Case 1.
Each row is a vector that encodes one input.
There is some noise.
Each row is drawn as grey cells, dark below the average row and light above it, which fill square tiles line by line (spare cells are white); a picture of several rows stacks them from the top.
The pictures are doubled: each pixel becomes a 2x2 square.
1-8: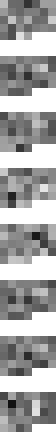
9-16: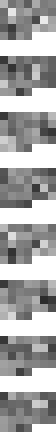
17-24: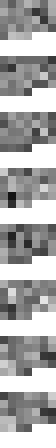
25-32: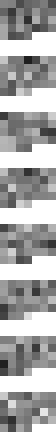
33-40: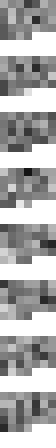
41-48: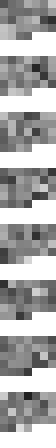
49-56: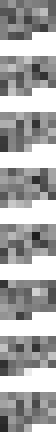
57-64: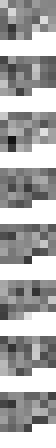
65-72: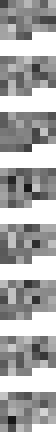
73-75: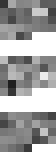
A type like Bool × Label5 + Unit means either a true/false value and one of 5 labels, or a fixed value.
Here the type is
Bool × Circle8.
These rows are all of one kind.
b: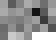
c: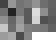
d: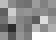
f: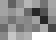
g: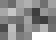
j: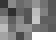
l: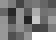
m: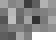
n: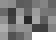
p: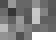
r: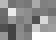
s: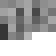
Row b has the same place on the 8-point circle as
f and g.
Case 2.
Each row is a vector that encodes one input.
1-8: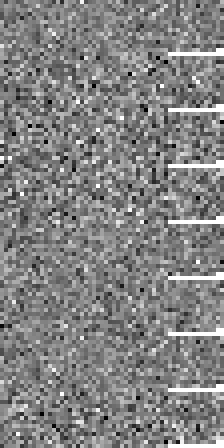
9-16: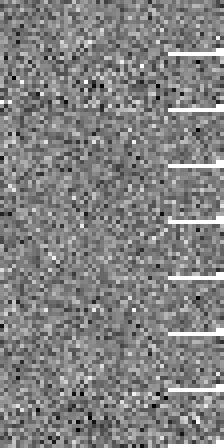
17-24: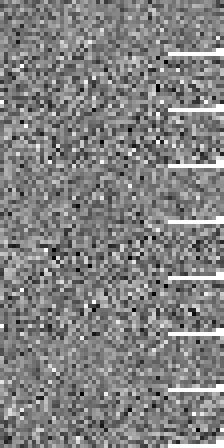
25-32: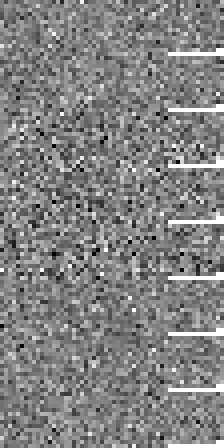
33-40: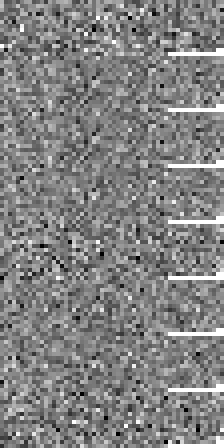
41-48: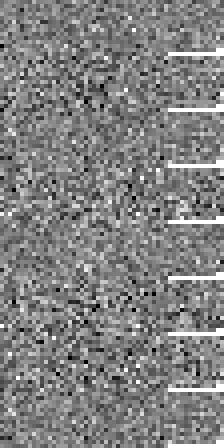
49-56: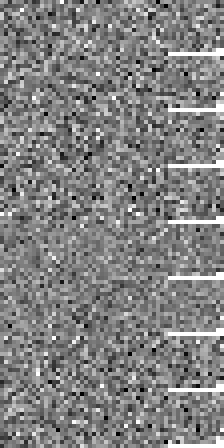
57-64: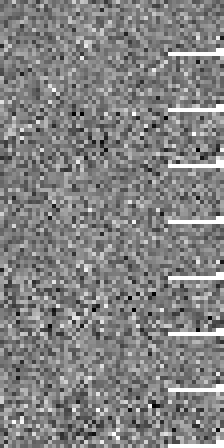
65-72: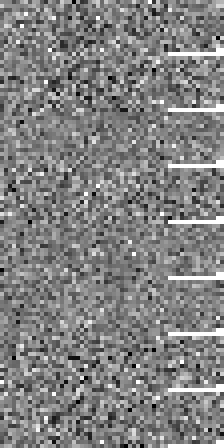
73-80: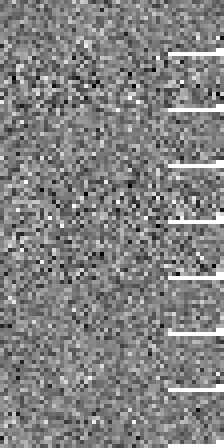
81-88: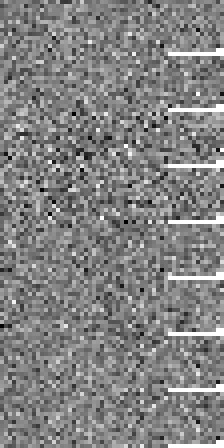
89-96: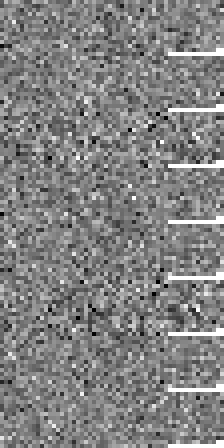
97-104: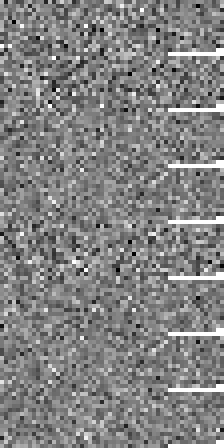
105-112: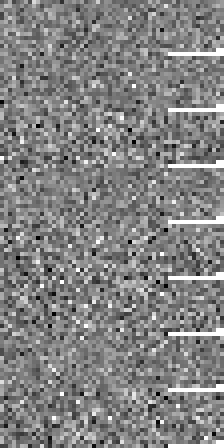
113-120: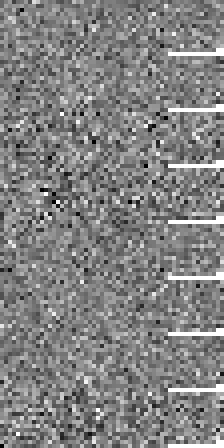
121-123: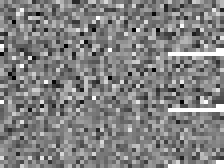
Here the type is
Bool × Bool × Bool × Bool × (Line3 × Line6 + Unit).
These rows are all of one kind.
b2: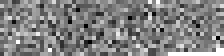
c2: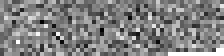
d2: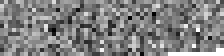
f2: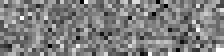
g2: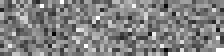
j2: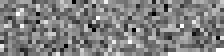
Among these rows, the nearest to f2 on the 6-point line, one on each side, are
d2 and j2.
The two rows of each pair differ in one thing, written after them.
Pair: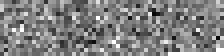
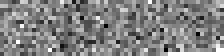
the place on the 6-point line
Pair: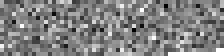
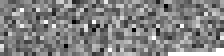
one of the four true/false values
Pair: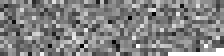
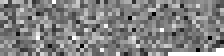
the place on the 6-point line
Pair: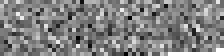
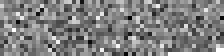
one of the four true/false values
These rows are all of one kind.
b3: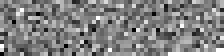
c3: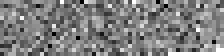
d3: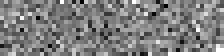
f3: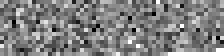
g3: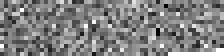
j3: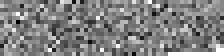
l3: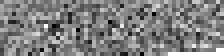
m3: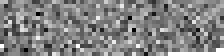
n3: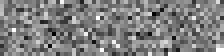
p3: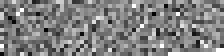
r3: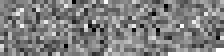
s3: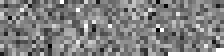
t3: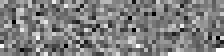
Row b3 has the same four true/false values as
f3, r3 and t3.
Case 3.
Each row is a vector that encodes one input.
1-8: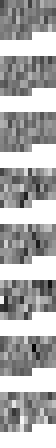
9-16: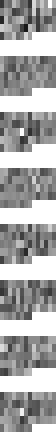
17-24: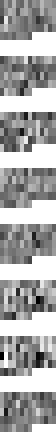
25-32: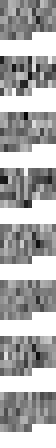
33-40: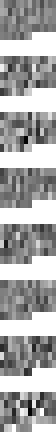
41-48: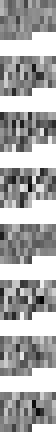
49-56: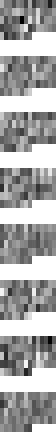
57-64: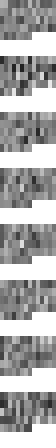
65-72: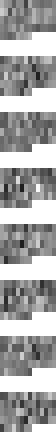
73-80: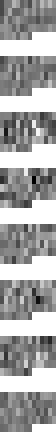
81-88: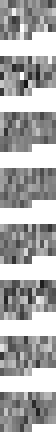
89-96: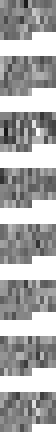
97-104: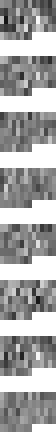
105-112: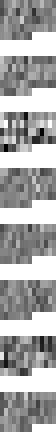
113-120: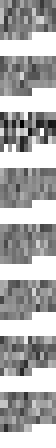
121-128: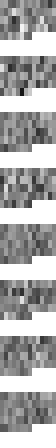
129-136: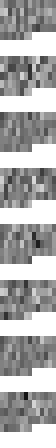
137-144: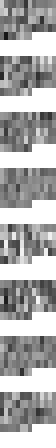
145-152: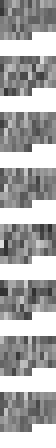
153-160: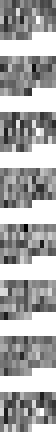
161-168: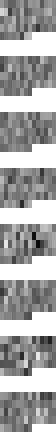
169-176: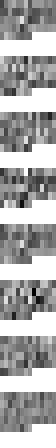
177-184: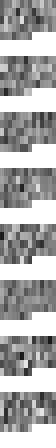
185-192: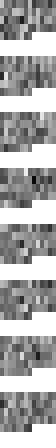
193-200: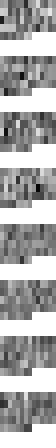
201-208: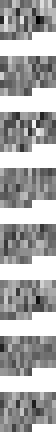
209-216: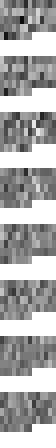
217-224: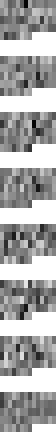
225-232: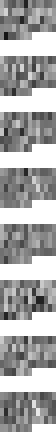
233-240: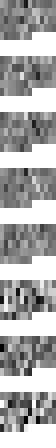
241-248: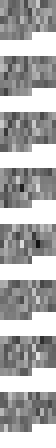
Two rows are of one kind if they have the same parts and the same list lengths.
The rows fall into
2 kinds.
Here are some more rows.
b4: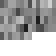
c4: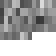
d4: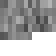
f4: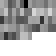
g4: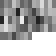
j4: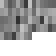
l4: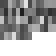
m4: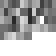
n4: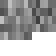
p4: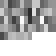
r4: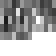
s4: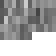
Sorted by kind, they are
b4, c4, d4, f4, g4, j4, l4, n4, r4, s4
m4, p4

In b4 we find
a point on an 8-point circle and a true/false value.
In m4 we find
a fixed value.
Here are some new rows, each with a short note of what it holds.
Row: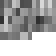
a point on an 8-point circle and a true/false value
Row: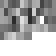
a fixed value
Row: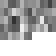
a fixed value
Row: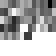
a fixed value
